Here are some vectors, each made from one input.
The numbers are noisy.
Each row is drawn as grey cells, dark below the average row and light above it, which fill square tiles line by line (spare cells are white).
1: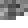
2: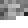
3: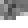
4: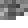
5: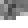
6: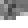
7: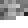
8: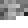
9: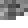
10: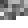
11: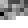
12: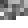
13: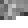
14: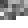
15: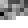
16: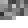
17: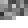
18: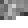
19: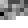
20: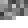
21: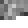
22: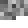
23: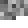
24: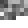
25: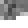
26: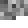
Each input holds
three true/false values.
